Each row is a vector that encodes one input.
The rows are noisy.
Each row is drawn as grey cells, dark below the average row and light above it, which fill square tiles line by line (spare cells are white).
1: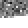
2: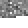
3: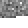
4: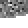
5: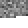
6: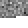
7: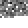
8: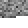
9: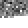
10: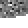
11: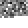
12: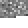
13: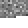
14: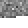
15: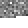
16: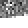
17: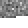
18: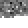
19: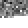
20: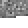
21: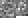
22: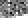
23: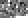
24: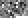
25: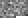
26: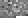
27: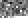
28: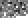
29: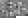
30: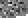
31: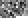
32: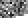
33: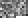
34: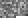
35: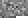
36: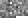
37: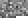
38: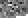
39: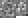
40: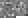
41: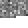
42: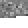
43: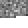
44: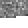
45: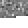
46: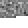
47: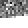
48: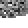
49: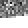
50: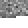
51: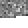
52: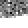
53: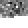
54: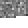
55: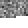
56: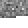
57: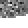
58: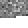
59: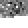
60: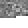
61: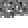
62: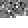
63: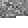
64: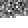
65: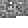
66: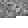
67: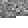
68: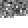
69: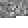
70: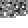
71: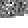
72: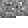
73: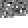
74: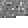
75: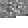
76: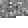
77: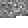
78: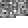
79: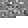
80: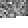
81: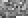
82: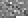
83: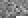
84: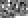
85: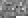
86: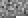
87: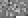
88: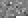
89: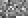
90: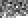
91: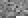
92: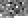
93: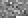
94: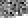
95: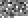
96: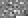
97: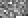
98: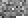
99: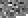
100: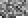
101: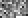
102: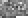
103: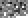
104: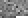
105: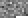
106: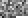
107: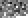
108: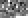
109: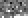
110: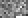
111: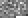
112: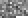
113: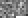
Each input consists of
either one of 9 labels and a true/false value, or one of 10 labels.
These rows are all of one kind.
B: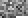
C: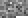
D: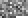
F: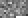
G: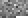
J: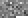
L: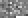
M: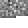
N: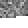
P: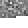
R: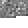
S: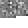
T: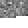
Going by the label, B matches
C, F, N and T.
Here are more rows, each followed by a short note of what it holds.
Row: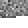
one of 9 labels and a true/false value
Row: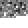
one of 10 labels
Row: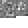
one of 9 labels and a true/false value
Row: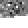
one of 10 labels
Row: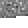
one of 9 labels and a true/false value
